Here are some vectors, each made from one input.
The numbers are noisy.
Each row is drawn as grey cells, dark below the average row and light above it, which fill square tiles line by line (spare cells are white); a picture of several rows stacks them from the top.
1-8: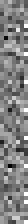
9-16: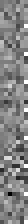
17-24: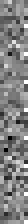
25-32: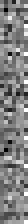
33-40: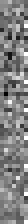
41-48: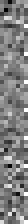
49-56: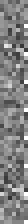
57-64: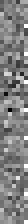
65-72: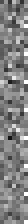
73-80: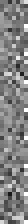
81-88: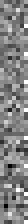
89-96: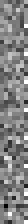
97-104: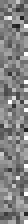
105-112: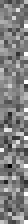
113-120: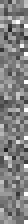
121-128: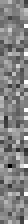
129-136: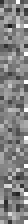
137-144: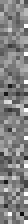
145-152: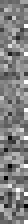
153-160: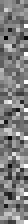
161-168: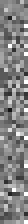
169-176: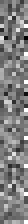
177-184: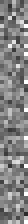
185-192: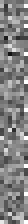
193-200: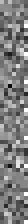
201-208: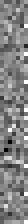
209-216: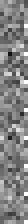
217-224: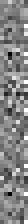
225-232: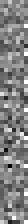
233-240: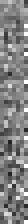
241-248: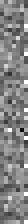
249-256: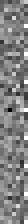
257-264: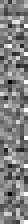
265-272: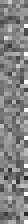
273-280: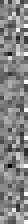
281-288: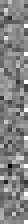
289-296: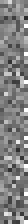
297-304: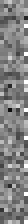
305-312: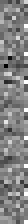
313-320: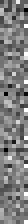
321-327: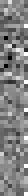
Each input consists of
either one of 5 labels and one of 10 labels, or a list of up to two points on a 6-point line.
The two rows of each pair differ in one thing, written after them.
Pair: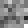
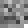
the place on the 6-point line in item 2 of the list
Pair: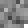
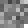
the place on the 6-point line in item 1 of the list
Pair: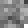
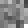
the place on the 6-point line in item 2 of the list
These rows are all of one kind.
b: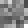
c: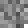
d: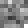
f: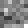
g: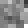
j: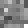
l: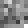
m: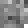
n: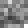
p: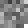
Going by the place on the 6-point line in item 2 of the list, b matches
c and g.
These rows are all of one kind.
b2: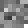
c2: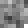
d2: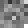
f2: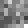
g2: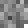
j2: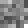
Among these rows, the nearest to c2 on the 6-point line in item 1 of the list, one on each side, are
g2 and j2.
